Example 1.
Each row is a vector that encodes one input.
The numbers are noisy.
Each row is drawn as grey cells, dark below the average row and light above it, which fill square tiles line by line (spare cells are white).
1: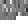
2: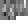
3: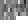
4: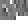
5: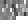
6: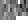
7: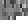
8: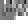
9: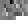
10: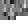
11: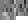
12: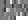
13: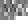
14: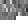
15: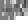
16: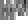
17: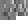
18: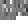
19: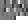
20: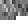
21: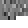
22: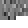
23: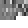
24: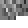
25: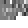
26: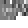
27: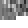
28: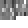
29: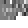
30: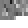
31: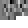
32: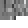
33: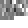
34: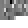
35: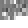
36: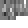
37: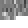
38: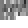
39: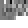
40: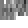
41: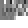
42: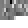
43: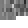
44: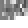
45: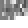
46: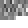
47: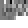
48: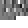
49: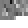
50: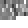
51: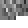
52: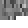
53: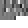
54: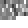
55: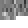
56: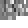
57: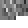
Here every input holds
four true/false values.
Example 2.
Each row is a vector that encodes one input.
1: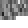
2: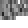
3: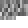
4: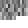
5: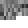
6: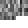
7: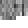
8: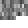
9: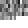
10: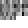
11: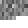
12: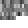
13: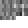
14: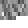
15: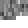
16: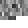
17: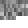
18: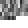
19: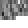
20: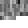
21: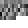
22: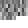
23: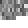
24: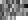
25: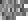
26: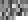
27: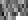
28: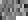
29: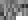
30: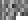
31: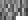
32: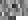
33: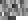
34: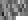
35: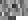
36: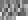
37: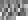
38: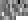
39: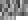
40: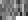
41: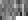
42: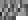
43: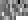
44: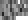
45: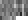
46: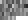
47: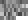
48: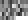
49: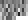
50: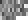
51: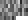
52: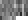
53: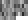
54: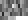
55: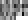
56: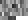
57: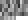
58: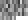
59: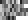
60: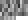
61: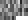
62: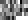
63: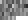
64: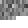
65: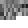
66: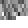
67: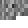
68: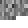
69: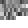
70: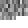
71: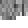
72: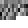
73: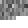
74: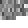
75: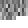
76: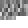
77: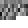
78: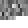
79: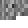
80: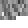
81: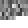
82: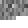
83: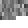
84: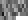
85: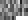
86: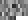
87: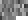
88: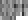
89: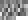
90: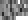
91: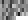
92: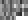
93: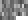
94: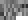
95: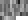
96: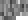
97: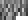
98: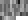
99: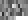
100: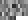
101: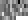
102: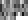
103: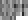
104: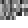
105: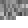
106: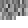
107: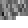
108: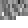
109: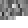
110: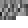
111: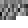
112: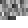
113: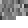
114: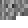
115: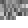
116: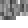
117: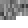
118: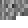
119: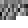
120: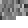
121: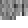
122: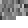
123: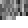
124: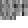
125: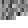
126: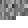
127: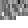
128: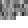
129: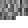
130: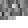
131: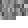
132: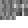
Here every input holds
four true/false values.
